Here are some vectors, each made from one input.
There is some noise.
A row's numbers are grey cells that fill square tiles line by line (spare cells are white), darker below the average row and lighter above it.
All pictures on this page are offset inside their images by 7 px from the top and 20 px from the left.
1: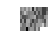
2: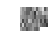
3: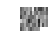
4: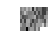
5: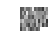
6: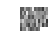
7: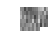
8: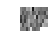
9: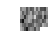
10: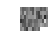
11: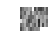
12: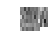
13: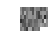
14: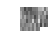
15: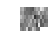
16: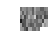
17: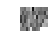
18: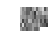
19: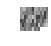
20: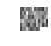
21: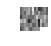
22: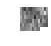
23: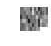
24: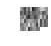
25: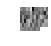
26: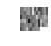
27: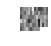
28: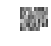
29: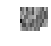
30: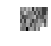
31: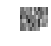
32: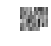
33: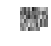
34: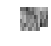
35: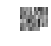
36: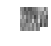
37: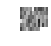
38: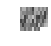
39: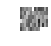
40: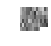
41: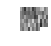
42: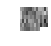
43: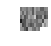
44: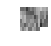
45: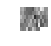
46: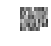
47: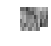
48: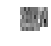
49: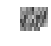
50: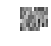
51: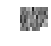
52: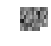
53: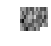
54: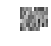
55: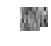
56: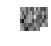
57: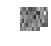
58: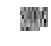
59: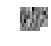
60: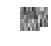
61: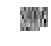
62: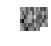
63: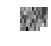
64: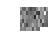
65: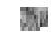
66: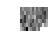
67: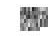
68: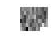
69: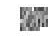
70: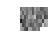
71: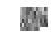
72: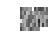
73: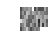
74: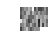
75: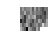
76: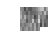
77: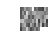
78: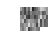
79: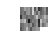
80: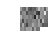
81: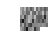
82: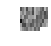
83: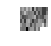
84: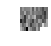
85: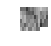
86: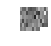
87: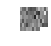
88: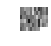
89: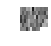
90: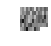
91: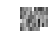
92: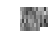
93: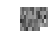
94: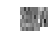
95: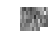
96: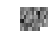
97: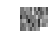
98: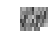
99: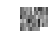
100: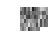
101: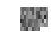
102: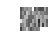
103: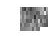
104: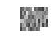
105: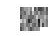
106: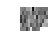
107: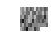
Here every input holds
either a point on a 9-point line, or a node of an 11-node tree and a true/false value.
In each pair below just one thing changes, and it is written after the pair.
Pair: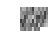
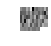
the node of the tree
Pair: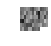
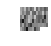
the node of the tree
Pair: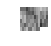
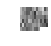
the node of the tree
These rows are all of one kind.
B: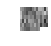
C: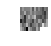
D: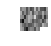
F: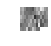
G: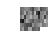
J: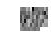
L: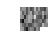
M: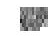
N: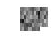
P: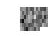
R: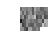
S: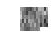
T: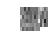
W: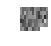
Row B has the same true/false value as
F, S and T.
